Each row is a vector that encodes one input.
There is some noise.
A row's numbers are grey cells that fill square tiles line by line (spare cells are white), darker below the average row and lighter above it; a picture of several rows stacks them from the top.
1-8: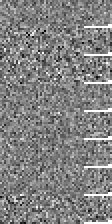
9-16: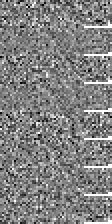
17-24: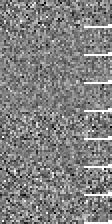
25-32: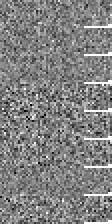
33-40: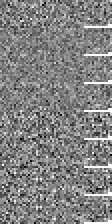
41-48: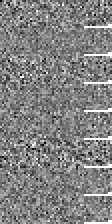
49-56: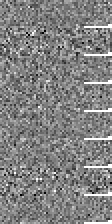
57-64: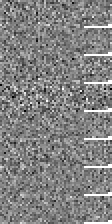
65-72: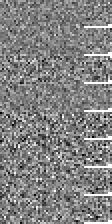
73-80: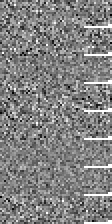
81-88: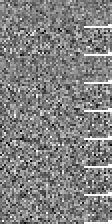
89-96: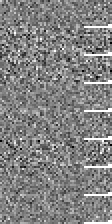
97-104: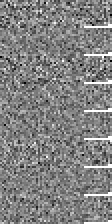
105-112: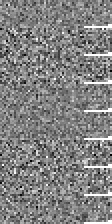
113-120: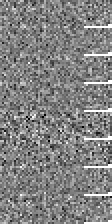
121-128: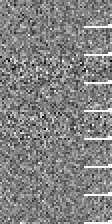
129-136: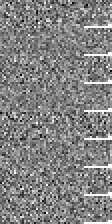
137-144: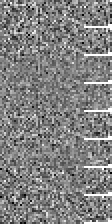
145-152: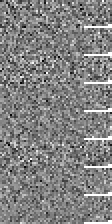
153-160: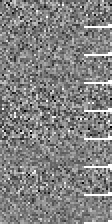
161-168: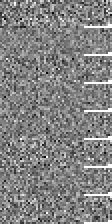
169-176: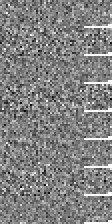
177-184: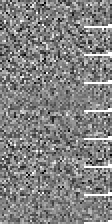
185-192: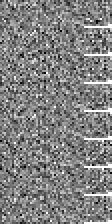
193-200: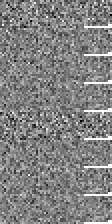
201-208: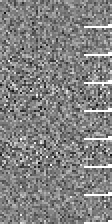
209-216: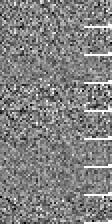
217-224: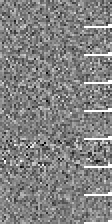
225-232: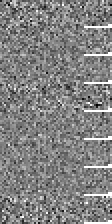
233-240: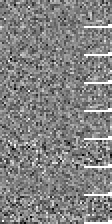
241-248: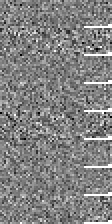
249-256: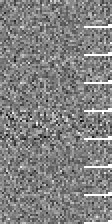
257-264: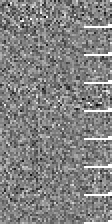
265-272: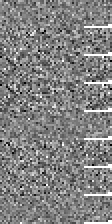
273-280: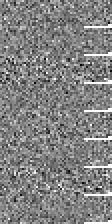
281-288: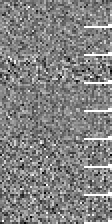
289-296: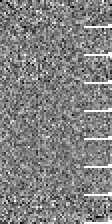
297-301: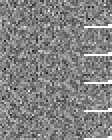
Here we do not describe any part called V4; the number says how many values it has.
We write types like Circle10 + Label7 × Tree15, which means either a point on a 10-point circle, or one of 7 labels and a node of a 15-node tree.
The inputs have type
Bool × Label5 × Line7 × V4 + Circle10.
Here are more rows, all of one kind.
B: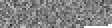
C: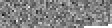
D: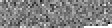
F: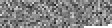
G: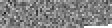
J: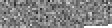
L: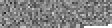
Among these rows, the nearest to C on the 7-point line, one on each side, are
B and J.
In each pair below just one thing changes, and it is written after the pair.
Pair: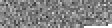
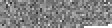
the label
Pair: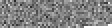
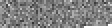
the value of V4
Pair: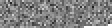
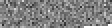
the true/false value
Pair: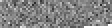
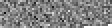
the place on the 7-point line
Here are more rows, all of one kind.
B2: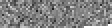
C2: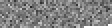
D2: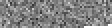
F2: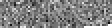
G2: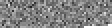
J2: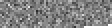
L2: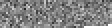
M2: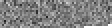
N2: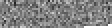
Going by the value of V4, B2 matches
C2 and M2.
